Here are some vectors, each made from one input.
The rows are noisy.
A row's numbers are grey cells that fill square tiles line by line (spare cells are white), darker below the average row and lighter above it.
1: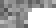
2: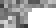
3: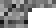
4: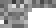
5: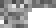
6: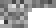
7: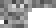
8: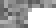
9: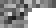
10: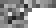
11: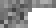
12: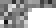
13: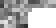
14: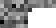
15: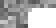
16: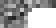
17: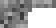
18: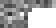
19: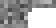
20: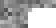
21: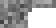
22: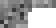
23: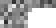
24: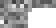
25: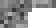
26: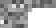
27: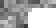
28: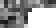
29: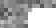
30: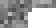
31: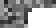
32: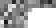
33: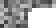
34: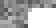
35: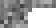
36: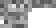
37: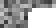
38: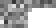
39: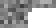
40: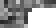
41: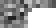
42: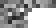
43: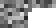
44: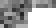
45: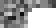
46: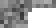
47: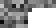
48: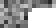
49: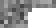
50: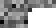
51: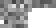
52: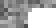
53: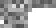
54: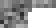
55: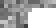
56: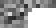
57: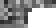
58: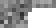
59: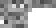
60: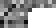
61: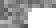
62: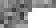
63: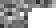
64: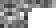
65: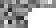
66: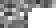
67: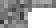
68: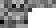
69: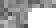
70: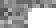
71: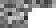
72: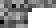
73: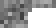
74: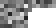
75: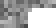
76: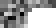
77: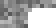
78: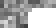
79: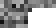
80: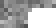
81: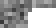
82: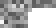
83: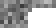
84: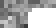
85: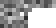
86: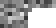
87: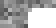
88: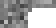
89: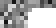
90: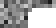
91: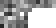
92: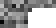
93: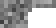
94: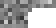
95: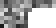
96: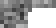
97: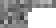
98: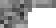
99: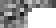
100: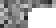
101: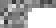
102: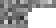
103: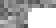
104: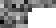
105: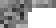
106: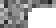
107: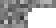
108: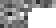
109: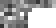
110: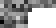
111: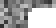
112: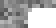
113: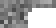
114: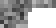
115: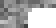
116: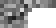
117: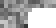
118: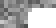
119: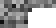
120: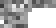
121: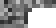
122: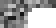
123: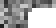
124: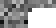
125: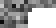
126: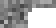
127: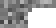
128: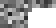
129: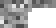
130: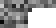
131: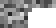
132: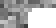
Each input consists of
three true/false values.
